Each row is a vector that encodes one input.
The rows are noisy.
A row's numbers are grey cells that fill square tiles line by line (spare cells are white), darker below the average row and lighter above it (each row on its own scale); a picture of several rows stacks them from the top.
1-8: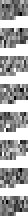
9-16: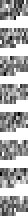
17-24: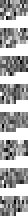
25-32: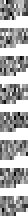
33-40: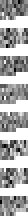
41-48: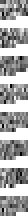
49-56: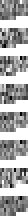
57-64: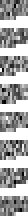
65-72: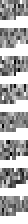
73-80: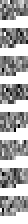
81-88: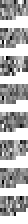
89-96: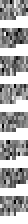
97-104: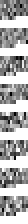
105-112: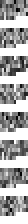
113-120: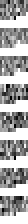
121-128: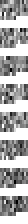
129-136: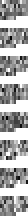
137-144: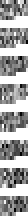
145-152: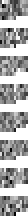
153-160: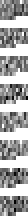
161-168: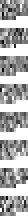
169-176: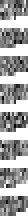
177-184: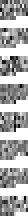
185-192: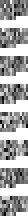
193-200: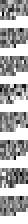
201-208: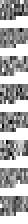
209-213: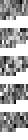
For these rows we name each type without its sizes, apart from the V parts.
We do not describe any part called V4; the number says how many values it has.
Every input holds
a value of V4, together with a list of items, each a point on a line and a true/false value.
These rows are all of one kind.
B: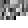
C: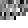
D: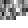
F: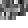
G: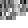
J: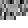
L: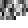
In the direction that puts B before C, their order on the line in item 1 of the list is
B, J, C, F, G, D, L.
